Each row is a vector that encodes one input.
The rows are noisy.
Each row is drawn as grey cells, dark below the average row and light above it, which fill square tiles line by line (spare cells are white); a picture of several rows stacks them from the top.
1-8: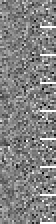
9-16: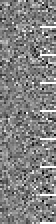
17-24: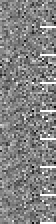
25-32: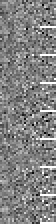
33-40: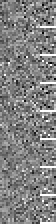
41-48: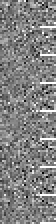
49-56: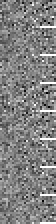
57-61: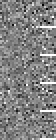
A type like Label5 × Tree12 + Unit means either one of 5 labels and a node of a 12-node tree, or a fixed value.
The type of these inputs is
Bool × Line5.
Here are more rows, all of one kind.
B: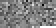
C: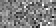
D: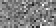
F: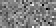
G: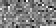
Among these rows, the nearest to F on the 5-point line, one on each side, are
B and G.
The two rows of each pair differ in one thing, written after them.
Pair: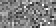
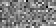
the true/false value
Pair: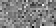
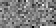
the place on the 5-point line
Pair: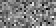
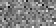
the place on the 5-point line
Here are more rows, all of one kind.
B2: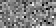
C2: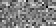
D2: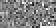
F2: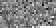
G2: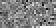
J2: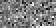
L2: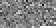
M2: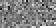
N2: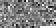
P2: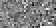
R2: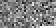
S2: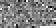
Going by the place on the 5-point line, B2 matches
J2, N2, R2 and S2.
